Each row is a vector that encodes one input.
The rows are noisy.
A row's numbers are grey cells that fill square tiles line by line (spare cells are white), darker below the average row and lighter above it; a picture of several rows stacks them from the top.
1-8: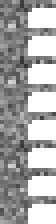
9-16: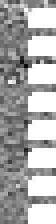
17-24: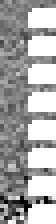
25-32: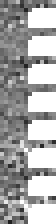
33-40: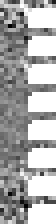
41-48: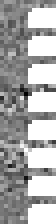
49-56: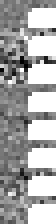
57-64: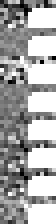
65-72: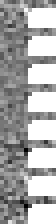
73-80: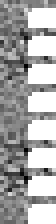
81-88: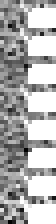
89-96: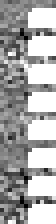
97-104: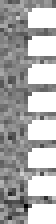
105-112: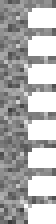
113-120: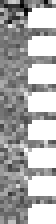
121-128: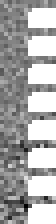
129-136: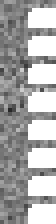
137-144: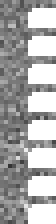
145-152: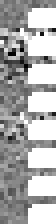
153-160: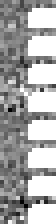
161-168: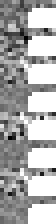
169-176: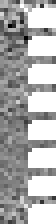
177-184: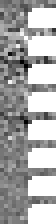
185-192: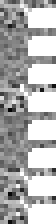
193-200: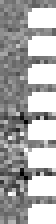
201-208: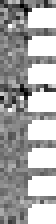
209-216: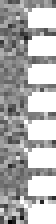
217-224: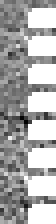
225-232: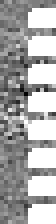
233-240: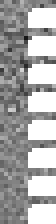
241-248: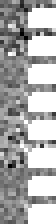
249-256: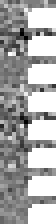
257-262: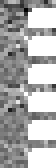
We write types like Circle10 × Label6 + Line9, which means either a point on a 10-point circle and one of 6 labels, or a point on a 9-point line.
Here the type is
Line5.
